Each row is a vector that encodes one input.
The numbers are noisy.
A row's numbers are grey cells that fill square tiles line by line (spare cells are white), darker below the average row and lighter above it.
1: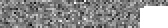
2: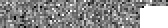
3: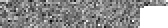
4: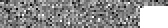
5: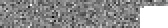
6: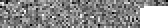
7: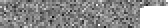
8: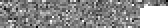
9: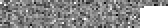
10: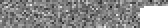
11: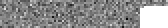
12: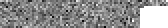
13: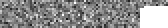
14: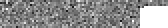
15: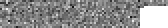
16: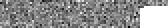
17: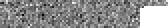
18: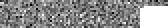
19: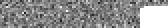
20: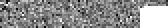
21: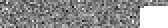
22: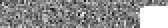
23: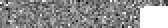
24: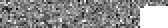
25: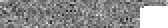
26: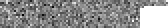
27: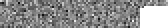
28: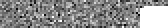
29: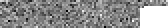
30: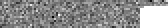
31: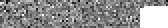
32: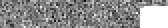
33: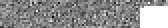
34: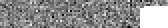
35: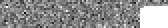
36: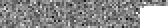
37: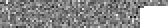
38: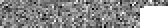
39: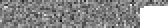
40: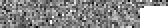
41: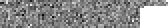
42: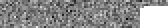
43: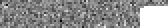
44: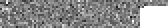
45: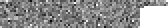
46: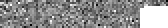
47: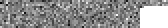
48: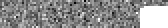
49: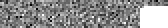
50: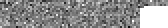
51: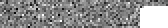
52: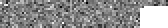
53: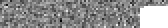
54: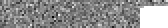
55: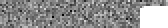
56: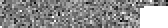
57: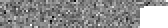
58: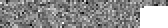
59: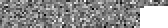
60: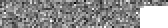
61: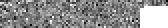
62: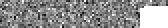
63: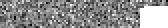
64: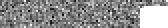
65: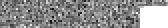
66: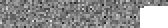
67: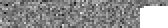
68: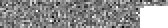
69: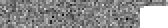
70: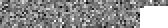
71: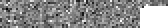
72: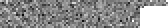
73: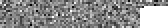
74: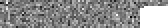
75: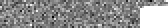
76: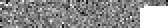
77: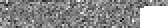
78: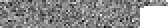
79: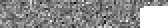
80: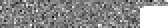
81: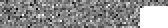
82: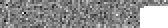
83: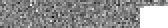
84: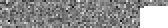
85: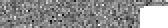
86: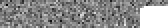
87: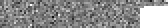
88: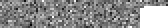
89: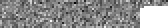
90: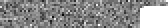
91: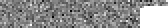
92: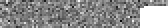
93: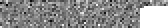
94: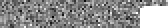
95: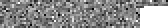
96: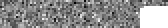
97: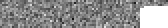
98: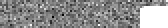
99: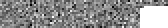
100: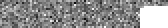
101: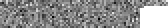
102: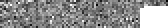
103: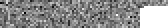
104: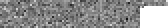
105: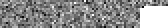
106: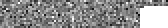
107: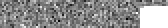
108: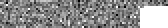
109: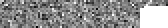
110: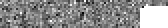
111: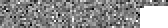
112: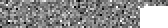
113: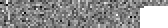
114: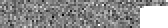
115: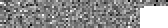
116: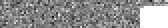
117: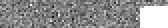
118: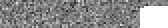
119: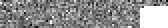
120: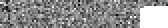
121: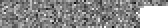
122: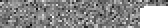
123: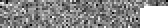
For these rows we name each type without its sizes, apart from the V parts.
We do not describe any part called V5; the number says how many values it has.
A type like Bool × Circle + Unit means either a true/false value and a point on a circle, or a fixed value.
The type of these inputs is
Bool × Circle × Line × (Line + V5).
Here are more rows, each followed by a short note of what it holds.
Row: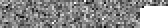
a point on a circle, a point on a line, a true/false value and a value of V5
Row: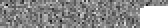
a point on a circle, a point on each of two lines and a true/false value
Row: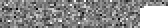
a point on a circle, a point on a line, a true/false value and a value of V5
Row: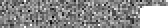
a point on a circle, a point on each of two lines and a true/false value
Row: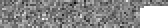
a point on a circle, a point on each of two lines and a true/false value
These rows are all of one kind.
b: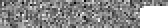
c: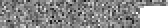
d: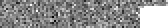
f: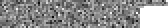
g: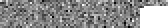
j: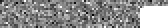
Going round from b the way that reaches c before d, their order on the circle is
b, c, f, d, j, g.
